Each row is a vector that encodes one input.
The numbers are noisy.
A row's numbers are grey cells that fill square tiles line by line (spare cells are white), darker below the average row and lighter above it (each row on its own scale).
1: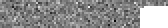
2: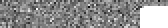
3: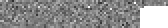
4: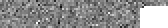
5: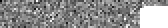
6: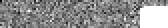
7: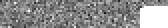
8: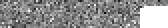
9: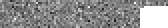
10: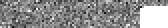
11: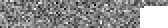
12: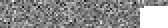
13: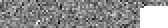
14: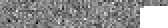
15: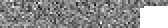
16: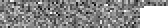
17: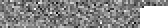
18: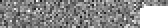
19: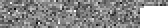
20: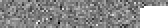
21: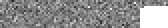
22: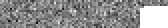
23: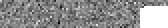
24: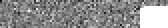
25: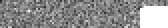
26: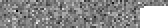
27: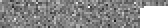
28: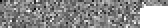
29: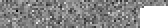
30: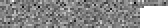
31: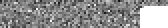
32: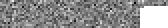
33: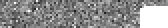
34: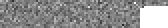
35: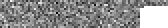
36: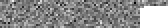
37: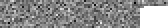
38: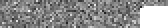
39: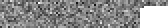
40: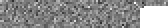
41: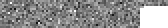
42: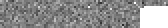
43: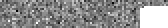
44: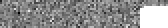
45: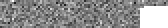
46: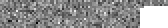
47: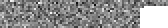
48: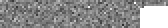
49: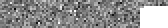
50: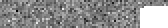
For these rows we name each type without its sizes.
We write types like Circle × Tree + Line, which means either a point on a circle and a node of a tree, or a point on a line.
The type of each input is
Bool × Bool × Bool + Circle.
